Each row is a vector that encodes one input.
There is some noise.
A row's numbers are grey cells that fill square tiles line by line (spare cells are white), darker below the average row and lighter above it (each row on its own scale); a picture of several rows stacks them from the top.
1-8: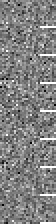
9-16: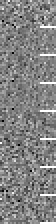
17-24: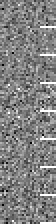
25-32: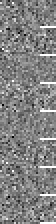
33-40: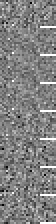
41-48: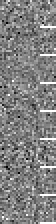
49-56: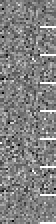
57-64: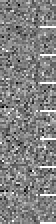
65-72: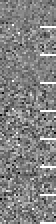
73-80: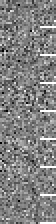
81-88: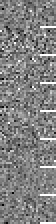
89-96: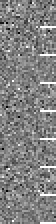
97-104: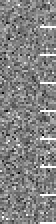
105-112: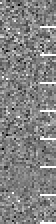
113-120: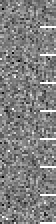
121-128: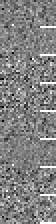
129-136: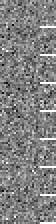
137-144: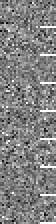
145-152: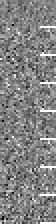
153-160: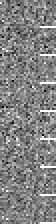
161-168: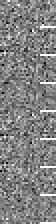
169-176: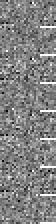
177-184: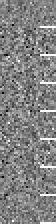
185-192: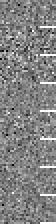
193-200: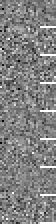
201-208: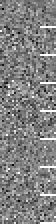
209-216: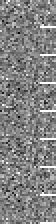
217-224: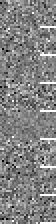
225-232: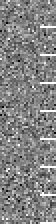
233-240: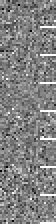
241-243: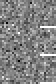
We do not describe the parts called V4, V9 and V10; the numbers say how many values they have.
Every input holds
a value of V4, together with either a point on a 5-point line, a point on a 7-point line and a value of V10, or a node of a 7-node tree, a true/false value and a value of V9.
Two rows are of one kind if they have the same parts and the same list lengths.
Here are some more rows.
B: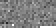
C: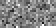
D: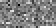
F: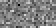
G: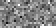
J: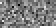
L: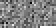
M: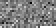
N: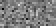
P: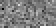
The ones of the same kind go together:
B, C, G, L, M, N, P
D, F, J

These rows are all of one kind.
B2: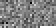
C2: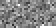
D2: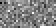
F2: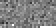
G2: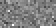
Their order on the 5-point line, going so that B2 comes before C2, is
B2, D2, C2, G2, F2.
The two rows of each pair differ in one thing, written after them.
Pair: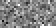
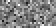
the place on the 5-point line
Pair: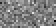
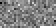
the place on the 7-point line
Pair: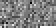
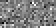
the value of V10
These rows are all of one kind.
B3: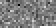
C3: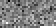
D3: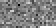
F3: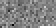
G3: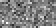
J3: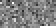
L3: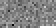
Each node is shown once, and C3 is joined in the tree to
J3 and L3.
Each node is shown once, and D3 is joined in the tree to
B3 and L3.
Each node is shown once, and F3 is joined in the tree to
G3 and L3.
